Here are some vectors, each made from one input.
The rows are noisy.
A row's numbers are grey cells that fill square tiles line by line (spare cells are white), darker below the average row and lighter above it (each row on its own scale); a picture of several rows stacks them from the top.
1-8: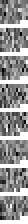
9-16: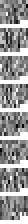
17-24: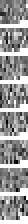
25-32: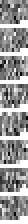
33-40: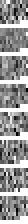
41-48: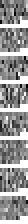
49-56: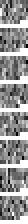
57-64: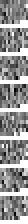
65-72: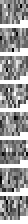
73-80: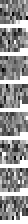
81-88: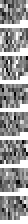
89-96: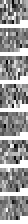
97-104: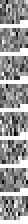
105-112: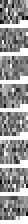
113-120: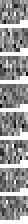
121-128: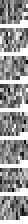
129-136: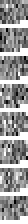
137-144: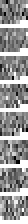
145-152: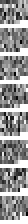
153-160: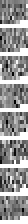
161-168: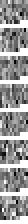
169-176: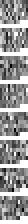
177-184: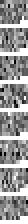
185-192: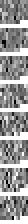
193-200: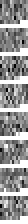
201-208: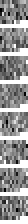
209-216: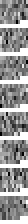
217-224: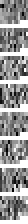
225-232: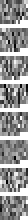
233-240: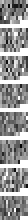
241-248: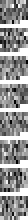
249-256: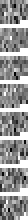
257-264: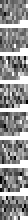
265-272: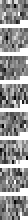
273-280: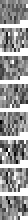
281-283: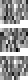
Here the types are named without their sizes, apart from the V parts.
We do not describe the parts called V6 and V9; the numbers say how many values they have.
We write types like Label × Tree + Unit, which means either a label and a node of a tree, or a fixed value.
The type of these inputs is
(Bool × Bool × Bool × Bool + V9) × V6 + Label.
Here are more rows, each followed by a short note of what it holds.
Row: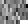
a value of V6 and a value of V9
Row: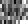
four true/false values and a value of V6
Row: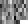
a value of V6 and a value of V9
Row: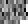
four true/false values and a value of V6
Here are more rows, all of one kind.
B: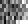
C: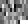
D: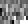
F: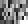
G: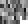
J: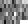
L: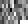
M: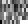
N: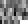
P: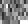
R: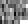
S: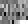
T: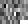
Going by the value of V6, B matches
G, N and R.
